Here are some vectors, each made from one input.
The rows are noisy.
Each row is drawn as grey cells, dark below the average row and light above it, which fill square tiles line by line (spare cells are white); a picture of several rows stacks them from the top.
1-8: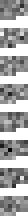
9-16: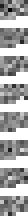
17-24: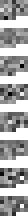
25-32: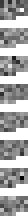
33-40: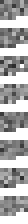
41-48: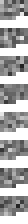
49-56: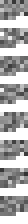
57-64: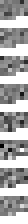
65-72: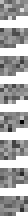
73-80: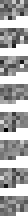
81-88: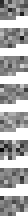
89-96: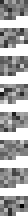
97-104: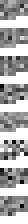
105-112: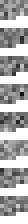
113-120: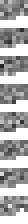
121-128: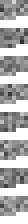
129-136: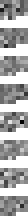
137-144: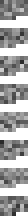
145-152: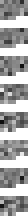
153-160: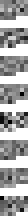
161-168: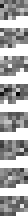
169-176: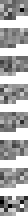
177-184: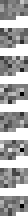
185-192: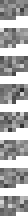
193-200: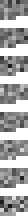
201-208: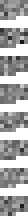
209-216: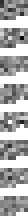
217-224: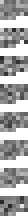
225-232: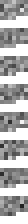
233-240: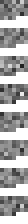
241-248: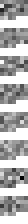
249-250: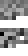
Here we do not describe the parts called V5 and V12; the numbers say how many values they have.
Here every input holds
either a node of a 13-node tree, or a true/false value and a value of V5, or a value of V12.
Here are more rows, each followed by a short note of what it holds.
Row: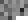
a node of a 13-node tree
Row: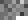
a node of a 13-node tree
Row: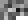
a true/false value and a value of V5
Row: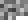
a value of V12
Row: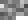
a node of a 13-node tree
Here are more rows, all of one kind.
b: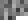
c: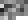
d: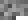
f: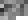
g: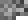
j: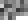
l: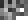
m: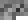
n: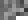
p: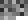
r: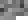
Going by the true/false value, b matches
d, g, l and n.
